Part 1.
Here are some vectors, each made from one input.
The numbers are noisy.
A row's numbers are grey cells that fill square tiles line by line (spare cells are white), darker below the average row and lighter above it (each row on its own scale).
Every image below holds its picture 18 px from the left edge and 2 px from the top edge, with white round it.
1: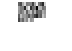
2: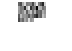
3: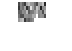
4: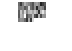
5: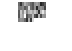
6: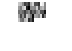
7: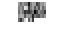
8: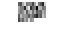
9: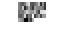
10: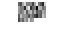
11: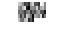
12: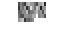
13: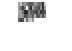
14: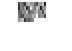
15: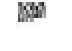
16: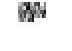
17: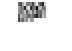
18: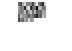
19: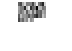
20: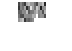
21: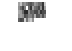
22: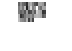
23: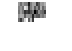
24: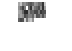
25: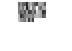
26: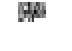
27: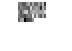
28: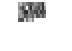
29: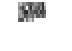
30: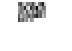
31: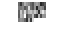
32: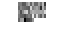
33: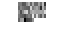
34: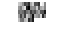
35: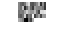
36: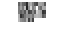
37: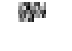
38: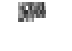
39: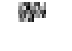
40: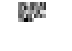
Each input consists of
a point on a 9-point circle.
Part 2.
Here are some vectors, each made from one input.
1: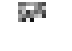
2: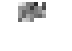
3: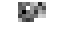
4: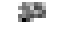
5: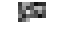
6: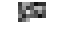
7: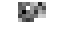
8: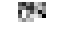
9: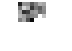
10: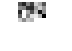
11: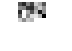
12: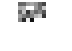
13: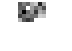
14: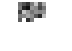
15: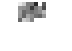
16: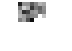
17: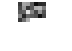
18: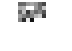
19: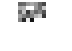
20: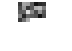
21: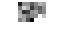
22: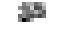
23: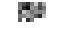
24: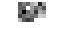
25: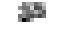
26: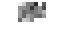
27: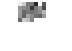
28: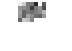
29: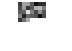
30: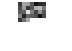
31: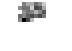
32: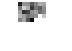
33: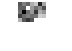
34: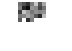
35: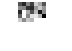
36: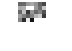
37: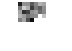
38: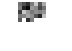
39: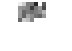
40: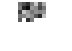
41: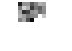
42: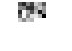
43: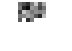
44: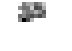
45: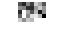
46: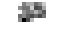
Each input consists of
one of 8 labels.
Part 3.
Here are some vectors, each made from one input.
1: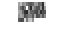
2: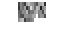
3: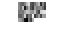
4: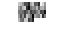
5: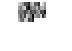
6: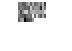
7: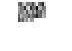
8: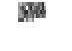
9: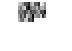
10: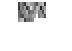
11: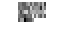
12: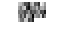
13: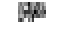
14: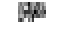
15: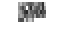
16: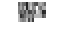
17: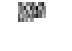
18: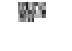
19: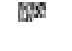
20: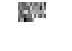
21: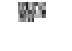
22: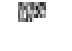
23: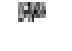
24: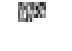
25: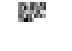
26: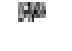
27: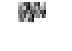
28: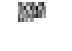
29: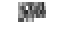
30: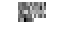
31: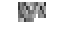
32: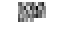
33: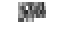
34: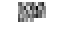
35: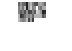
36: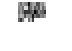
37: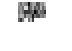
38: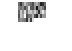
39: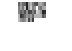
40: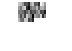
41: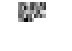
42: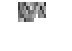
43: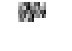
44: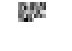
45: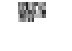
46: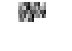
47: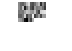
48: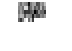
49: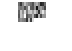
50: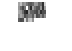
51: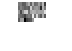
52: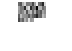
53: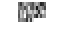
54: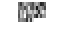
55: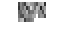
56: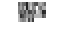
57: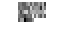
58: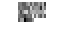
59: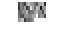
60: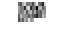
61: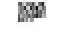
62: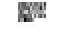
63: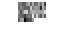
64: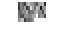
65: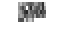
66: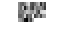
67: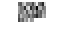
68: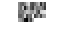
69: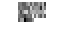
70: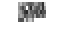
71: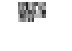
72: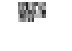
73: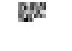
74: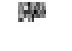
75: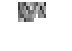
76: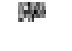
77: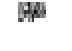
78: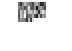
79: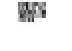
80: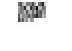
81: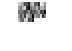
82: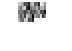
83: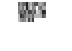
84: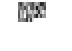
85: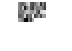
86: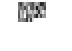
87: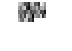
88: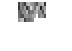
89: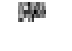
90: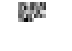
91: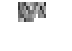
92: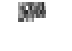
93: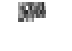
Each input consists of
a point on a 9-point circle.
